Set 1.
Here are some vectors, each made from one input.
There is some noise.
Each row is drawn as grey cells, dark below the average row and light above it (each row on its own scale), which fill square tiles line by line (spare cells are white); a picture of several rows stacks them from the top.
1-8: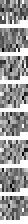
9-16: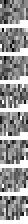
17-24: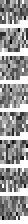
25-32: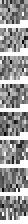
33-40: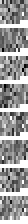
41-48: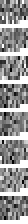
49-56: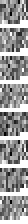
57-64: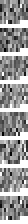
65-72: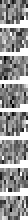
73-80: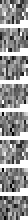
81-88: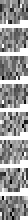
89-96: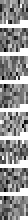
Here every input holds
a point on a 13-point line.
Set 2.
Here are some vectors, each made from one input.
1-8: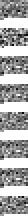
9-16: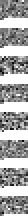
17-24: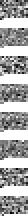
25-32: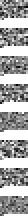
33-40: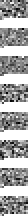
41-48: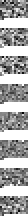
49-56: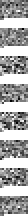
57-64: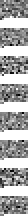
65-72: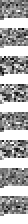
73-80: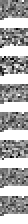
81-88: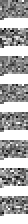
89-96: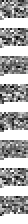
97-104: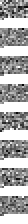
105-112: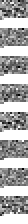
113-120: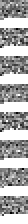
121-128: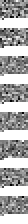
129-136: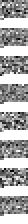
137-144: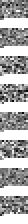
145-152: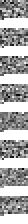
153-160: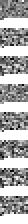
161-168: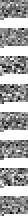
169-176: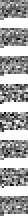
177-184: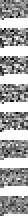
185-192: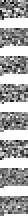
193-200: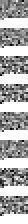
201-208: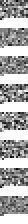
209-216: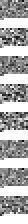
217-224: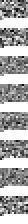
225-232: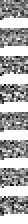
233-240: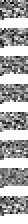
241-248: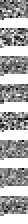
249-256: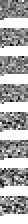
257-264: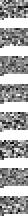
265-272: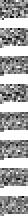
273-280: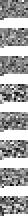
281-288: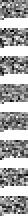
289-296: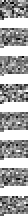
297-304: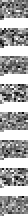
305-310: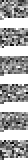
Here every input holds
three true/false values.
